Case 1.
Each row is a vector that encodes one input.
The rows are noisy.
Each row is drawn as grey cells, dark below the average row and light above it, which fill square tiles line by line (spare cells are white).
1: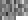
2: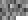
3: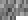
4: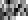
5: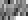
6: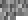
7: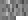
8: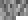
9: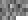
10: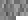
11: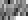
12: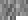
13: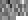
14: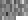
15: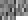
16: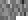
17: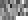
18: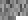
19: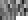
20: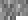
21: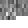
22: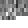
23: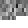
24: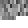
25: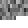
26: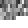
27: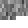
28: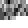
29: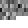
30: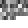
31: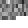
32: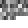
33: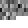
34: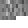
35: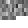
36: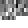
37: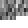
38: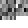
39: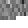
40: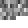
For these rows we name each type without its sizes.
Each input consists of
a list of points on a line.
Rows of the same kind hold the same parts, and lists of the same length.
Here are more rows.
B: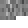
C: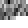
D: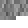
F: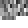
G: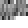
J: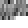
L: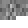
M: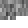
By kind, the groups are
B, L
C, G, J
D, F, M

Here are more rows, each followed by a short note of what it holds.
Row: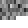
a list of one item
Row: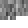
a list of two items
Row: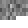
a list of one item
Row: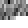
the empty list
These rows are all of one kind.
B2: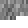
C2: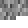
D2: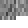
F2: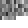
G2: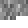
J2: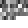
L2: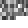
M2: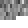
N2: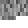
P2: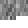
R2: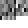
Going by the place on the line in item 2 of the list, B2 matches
L2 and N2.
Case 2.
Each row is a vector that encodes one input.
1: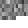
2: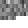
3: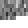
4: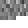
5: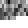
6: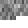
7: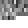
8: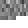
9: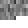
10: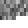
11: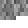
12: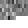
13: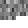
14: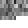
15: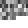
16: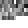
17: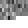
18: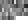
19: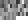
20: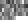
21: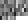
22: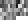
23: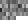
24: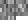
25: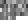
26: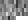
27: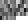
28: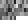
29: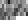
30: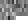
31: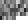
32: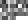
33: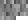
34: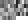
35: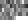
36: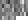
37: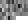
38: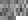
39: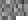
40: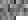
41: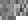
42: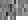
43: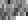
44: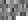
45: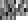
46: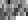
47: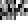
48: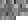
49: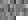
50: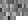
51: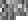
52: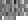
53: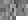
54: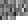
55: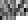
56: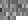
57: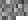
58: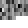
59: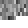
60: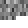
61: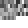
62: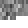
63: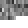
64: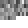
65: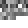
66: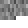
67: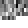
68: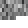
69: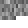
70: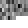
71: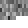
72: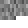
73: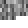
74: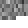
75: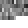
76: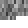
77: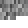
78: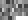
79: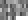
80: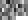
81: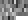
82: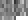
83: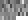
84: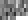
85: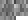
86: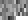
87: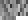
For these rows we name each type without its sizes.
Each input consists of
a list of points on a line.
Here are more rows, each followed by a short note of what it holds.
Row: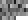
a list of one item
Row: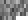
a list of one item
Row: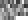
a list of two items
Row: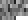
a list of one item
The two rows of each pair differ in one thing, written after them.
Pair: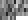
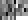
the place on the line in item 2 of the list
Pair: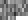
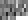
the place on the line in item 2 of the list
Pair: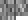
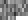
the place on the line in item 1 of the list
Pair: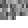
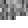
the place on the line in item 2 of the list
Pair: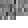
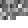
the place on the line in item 2 of the list
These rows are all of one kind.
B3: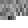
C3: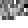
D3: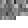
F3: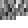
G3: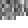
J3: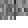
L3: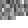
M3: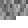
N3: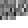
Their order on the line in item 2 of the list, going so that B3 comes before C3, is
B3, C3, F3, D3, M3, N3, L3, G3, J3.
